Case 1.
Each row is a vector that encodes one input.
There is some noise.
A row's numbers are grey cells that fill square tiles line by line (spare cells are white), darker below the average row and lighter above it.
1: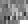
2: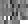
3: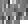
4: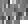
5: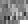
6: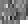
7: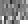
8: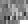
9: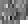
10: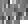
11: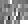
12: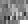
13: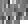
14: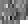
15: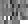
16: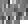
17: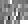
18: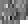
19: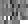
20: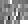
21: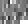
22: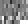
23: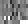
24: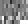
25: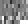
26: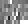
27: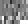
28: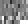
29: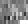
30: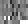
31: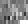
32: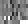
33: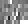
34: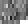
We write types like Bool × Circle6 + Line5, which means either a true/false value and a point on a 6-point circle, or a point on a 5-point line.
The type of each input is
Circle6.
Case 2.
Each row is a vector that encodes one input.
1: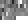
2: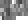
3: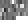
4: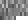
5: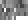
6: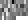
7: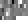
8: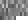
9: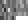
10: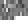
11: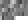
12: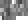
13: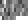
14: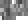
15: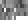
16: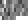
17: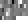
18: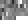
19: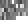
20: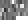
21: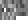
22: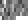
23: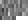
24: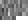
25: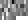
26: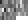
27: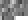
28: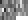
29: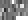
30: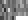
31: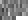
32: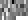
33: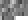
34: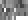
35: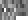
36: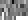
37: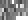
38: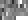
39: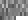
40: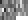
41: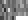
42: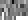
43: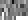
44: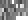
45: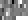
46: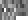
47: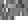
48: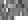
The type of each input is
Bool × Bool × Bool × Bool.
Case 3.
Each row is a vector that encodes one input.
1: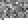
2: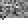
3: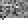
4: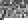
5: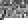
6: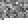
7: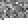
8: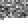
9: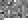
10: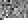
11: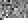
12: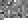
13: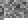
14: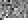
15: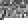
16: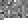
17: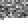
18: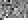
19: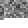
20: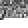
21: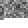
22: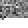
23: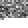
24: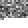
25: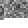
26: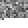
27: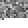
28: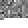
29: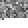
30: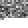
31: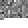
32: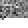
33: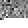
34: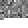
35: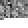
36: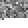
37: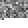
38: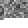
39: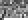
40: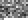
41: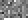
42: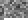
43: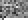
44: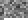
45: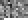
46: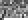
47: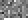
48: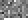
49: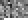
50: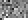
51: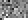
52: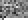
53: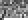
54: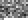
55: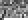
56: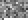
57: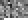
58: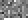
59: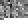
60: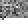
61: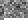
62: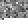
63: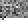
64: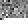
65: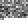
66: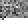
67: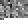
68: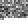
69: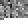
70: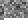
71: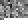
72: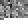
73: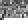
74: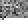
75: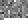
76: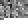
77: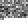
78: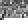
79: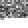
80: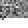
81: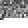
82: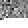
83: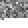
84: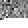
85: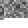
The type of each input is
Line8.
